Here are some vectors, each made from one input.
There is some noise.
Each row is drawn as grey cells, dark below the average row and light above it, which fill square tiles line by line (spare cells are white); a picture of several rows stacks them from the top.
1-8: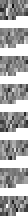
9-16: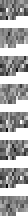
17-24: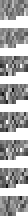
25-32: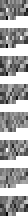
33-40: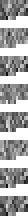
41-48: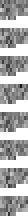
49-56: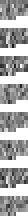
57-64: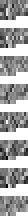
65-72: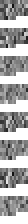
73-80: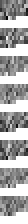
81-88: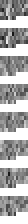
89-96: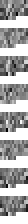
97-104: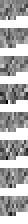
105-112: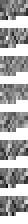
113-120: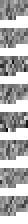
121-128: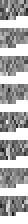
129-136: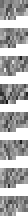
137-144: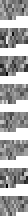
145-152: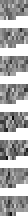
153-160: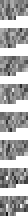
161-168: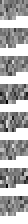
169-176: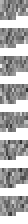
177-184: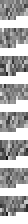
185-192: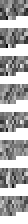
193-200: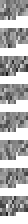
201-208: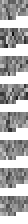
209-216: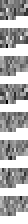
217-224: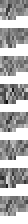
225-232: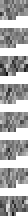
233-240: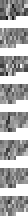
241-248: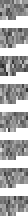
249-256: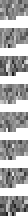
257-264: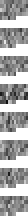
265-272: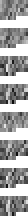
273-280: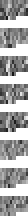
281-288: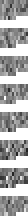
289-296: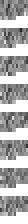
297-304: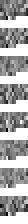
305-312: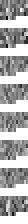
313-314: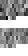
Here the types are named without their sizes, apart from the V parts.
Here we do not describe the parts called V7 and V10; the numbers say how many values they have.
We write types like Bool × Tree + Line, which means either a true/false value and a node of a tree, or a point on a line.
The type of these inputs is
Label × V7 × V10 + Tree.
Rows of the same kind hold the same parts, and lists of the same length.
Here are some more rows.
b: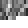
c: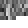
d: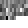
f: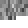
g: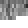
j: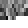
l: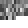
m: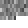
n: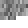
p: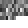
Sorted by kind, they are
b, c, d, j, l, p
f, g, m, n

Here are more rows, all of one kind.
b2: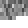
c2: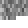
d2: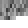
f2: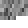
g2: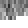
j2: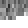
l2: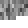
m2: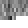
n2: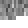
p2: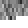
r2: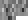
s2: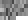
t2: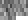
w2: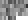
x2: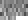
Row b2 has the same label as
d2, f2, r2 and s2.
